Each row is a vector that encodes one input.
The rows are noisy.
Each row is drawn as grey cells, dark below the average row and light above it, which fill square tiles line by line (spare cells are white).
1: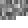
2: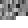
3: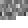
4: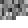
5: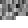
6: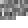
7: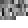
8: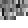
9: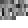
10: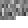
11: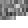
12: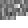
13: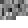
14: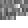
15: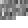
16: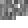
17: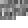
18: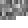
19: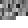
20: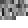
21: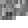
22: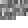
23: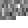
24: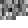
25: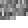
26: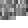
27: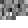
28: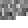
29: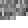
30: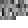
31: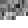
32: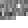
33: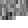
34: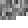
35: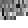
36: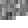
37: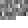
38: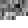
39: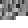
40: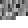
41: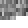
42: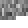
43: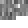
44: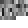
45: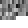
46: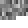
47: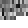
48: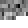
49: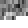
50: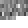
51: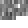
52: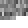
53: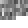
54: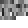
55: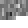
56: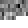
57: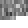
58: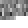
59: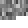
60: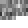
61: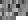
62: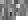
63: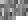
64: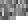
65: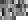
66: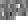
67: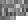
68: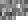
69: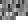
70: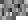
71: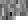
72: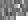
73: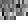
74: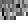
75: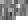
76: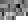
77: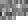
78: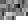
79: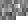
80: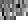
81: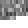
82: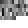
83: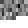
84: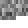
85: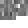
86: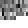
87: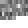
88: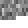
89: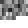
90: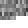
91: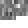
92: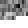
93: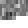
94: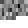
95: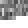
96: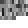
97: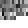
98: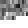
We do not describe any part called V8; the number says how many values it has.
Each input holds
either a point on a 5-point line, or a true/false value and a value of V8.
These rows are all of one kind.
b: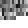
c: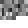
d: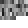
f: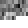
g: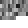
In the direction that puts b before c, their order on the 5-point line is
b, d, c, g, f.
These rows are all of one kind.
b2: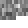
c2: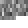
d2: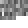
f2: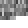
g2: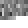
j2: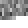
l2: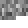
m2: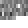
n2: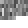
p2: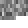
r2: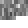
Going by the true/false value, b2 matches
d2 and m2.
